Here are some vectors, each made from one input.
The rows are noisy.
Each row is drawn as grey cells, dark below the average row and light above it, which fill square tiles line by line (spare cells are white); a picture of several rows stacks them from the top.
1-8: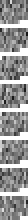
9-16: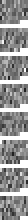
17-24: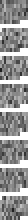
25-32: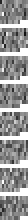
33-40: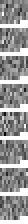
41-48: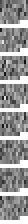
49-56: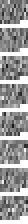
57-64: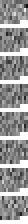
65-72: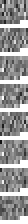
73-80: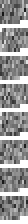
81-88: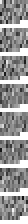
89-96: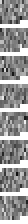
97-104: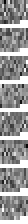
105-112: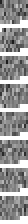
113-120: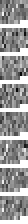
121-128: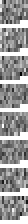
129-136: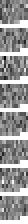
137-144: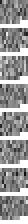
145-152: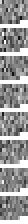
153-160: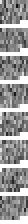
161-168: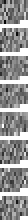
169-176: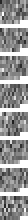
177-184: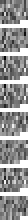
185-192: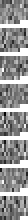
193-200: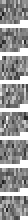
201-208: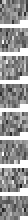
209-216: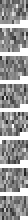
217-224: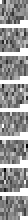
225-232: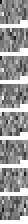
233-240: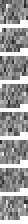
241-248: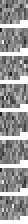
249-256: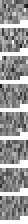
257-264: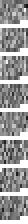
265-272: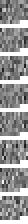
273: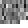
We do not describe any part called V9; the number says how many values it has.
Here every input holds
a node of an 11-node tree, together with either a point on a 5-point line and a true/false value, or a value of V9.
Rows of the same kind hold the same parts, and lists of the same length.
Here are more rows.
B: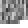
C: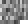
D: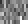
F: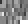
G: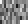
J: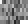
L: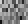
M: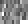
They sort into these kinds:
B, C, G, J, L
D, F, M

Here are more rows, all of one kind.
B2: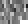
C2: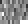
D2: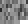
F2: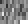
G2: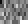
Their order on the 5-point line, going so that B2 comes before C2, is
B2, G2, C2, D2, F2.
